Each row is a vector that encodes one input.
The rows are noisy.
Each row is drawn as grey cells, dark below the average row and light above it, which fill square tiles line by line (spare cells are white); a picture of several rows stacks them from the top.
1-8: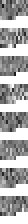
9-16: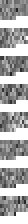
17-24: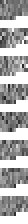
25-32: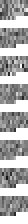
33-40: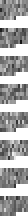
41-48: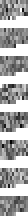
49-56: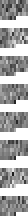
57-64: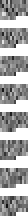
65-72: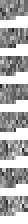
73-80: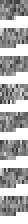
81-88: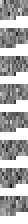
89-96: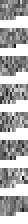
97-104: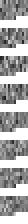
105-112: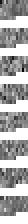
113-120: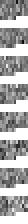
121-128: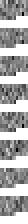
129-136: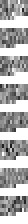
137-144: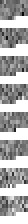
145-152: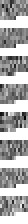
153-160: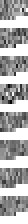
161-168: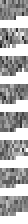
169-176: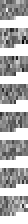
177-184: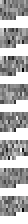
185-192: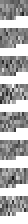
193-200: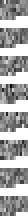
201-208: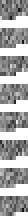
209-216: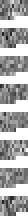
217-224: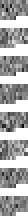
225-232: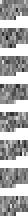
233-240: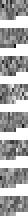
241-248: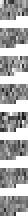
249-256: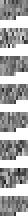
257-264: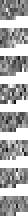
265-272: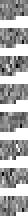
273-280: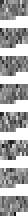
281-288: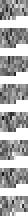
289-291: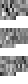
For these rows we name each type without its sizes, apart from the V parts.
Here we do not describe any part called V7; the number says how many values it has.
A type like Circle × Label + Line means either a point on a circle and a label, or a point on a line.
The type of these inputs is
Bool × List(V7) × Tree + Line.
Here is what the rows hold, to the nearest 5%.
About 15% of them hold a point on a line. The rest hold a node of a tree and a true/false value, together with a list of values of V7.
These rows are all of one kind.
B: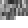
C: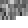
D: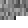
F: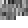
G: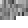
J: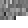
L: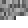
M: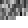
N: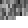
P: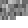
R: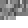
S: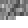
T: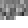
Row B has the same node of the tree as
M, N and S.
